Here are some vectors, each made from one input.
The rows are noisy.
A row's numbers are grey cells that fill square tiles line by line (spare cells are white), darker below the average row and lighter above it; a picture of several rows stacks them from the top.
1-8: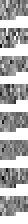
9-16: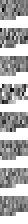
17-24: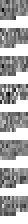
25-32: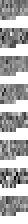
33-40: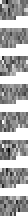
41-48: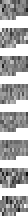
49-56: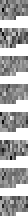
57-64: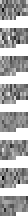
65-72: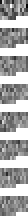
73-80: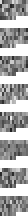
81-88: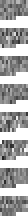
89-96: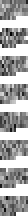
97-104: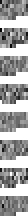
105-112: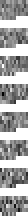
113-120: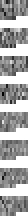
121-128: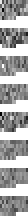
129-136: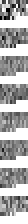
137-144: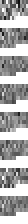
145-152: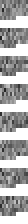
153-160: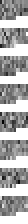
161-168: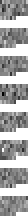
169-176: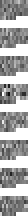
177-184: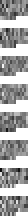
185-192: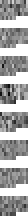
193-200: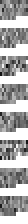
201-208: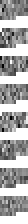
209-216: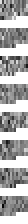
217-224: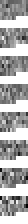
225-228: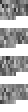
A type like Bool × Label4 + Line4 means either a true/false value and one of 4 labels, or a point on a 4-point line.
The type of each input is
(Bool × Bool × Bool × Label11 + Line7) × Circle9.
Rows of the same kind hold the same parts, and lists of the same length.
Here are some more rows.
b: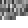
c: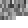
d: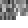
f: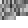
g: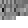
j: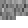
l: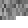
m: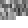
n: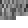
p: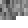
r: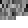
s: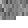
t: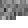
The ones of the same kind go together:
b, c, f, g, j, l, m, p, s, t
d, n, r

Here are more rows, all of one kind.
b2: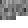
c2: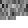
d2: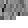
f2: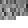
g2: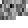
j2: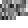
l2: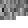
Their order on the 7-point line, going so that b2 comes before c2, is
j2, b2, l2, f2, c2, d2, g2.
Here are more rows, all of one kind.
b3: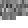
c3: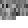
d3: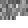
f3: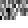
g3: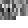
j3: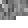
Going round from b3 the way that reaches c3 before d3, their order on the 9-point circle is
b3, c3, d3, j3, g3, f3.
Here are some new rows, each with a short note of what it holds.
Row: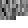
a point on a 9-point circle and a point on a 7-point line
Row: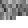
a point on a 9-point circle and a point on a 7-point line
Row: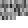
a point on a 9-point circle, one of 11 labels and three true/false values
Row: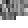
a point on a 9-point circle, one of 11 labels and three true/false values
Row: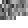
a point on a 9-point circle and a point on a 7-point line
